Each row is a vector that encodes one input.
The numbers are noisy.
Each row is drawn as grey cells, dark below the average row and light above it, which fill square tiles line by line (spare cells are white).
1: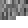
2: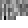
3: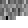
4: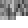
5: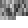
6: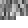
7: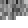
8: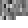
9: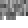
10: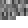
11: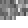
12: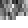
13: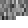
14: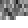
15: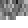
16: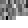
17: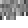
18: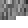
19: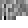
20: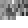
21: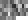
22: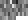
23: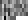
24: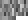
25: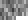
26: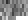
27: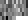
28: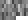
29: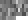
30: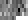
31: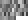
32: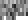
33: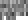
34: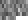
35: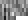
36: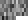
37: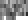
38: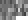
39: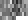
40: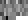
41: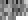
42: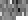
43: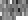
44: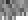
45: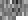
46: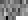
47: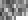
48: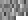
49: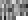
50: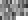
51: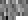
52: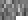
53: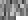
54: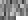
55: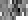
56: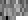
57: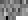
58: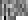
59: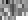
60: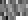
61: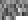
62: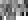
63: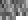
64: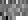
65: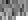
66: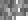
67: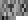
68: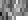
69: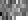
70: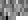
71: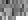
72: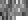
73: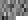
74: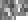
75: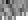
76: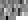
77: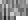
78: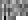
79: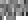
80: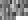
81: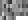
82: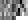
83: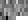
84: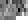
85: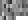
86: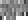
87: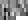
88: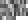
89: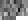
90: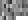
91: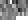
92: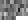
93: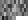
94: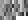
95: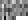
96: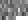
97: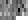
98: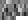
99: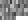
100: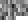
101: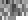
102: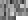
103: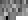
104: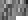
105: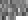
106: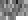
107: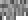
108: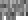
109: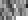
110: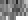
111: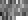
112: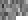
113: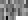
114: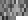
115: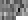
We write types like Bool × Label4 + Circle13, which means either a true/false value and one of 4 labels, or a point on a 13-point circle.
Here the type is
Bool × Circle11 + Circle9.
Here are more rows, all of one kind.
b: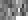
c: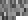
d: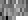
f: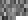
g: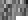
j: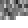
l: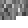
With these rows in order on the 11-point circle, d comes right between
b and c.
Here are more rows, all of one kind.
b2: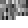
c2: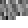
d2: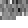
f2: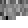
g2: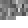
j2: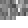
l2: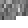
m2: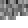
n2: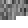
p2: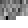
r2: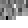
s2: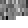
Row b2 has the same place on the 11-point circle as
c2, f2, p2 and s2.
